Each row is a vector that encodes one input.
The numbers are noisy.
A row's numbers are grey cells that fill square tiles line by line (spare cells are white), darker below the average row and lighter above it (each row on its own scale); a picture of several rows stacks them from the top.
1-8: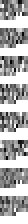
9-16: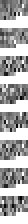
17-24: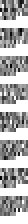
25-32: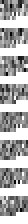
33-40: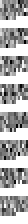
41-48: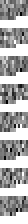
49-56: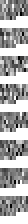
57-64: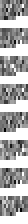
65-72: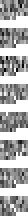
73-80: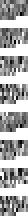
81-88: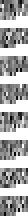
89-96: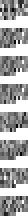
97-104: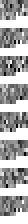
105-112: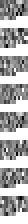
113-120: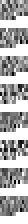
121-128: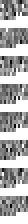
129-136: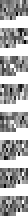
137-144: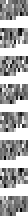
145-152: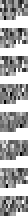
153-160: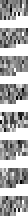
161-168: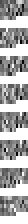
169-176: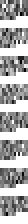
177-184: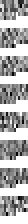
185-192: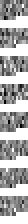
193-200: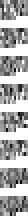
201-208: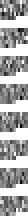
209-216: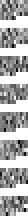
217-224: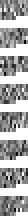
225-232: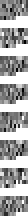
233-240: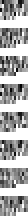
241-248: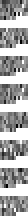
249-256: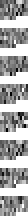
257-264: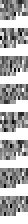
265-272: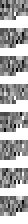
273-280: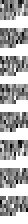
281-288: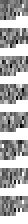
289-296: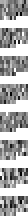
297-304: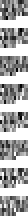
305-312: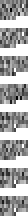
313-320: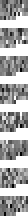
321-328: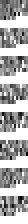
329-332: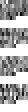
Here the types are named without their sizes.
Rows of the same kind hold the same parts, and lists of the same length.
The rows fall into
4 kinds.
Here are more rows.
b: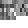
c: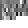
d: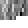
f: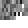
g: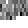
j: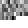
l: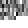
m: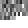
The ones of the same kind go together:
b, d, g
c, l
f, m
j

